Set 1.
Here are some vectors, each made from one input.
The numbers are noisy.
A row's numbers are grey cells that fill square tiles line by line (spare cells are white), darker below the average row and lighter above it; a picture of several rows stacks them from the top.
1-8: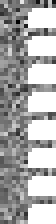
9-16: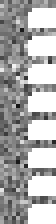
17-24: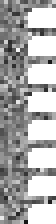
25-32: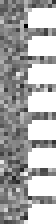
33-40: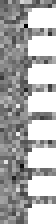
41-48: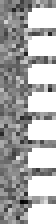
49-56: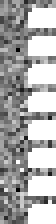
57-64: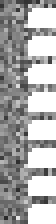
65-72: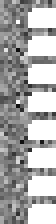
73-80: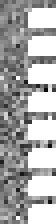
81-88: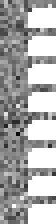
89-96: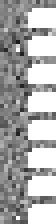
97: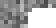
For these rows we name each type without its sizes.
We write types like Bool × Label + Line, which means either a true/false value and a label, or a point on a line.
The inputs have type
Label × Line.
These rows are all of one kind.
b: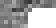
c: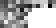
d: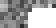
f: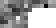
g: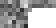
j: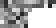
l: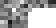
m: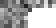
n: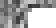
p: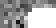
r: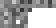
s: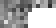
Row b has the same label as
c, r and s.
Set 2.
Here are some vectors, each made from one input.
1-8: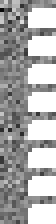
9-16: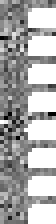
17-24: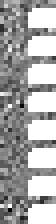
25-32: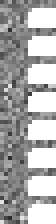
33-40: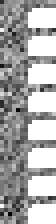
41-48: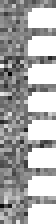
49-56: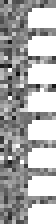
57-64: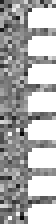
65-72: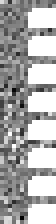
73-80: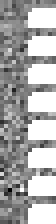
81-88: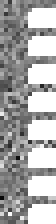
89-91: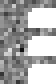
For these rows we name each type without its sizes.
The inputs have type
List(Line).
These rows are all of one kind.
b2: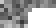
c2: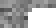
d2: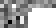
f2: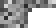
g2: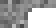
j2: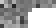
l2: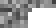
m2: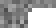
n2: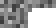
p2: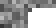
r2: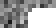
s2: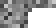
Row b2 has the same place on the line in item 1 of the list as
d2, f2, m2 and s2.
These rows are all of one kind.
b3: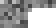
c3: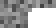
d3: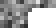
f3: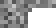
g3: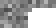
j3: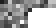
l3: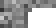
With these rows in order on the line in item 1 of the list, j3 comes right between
c3 and f3.
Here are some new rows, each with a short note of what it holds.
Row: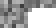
a list of one item
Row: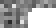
a list of one item
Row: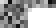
a list of two items
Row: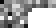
a list of one item
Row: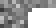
a list of two items
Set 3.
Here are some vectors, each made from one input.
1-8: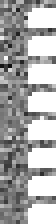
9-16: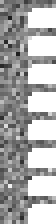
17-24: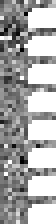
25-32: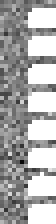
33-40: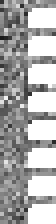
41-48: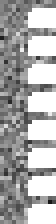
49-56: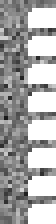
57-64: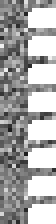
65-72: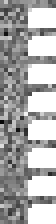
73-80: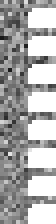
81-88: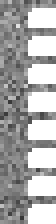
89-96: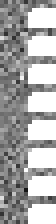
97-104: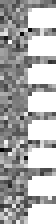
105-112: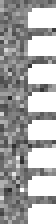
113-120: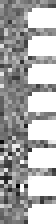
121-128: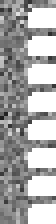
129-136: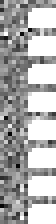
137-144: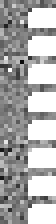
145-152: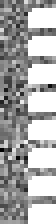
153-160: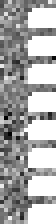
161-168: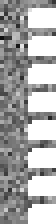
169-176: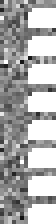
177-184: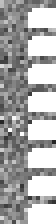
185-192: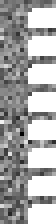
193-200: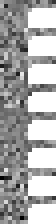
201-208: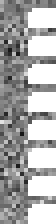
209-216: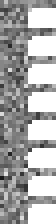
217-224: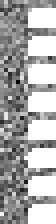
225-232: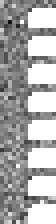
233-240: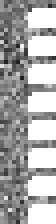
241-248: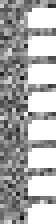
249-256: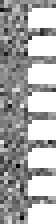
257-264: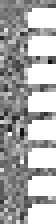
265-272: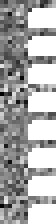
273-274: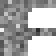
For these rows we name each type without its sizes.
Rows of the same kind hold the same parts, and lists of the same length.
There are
2 kinds of row.
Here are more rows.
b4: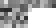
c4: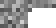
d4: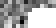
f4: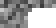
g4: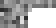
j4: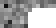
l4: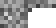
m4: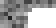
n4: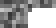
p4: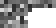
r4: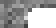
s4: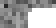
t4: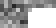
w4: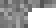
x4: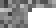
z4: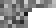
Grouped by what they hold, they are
b4, g4, t4, z4
c4, d4, f4, j4, l4, m4, n4, p4, r4, s4, w4, x4

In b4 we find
a point on a line.
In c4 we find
a node of a tree.
